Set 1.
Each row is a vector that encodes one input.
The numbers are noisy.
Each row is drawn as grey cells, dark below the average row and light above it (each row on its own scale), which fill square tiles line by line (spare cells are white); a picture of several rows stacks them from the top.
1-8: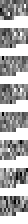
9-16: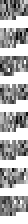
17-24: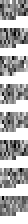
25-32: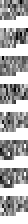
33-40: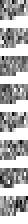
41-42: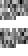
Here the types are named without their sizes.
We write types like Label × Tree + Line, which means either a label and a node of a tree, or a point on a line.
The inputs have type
Label.
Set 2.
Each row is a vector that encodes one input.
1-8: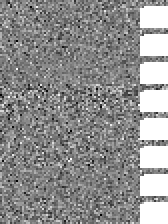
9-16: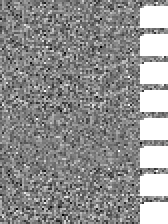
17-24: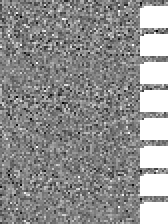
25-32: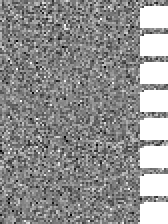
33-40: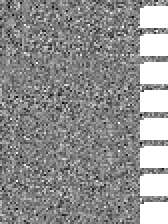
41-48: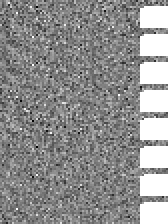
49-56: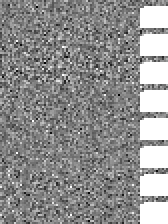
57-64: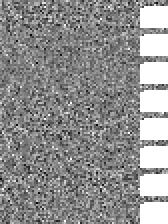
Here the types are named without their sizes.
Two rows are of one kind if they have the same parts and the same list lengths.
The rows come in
2 kinds.
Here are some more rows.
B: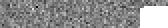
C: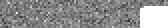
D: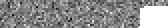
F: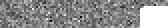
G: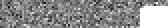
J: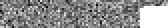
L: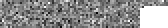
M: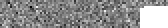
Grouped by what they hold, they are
B, C, D, F, G, L, M
J

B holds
three true/false values.
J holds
a fixed value.
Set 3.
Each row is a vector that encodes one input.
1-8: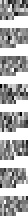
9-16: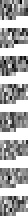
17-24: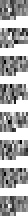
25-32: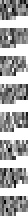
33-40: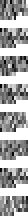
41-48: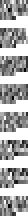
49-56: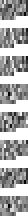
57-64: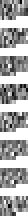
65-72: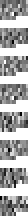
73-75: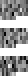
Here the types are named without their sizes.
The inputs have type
Bool × Bool × Bool × Bool.
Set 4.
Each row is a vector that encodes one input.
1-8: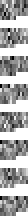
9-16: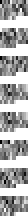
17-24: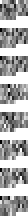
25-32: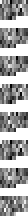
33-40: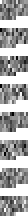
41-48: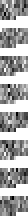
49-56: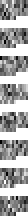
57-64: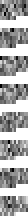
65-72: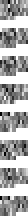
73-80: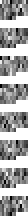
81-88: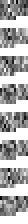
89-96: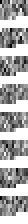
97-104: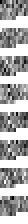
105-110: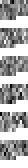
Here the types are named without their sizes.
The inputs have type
Bool × Bool × Bool × Bool.
